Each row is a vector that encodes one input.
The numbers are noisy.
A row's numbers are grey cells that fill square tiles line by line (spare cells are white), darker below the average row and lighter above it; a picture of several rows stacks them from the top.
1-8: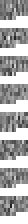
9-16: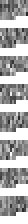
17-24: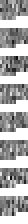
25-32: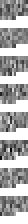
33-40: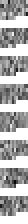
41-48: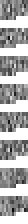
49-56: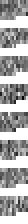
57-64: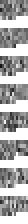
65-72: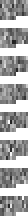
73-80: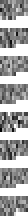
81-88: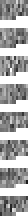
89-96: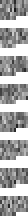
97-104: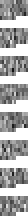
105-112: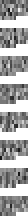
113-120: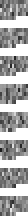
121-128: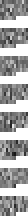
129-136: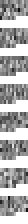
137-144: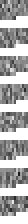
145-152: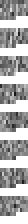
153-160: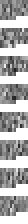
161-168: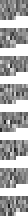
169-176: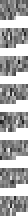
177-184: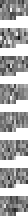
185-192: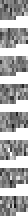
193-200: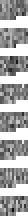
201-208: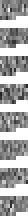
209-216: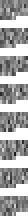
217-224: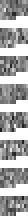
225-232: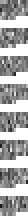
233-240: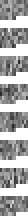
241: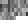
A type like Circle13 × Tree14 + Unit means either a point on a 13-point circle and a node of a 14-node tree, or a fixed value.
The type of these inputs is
Bool × Label5 + Label10.
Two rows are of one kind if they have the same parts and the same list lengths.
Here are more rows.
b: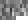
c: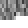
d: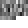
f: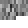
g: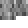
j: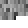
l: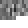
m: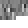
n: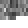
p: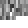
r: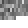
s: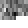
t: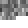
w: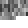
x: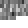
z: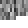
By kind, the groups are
b, f, l, m, p, z
c, d, g, j, n, r, s, t, w, x

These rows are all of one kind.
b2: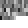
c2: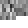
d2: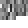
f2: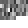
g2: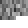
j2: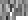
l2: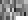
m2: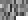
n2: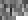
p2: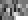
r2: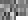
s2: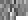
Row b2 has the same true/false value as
g2, n2 and p2.
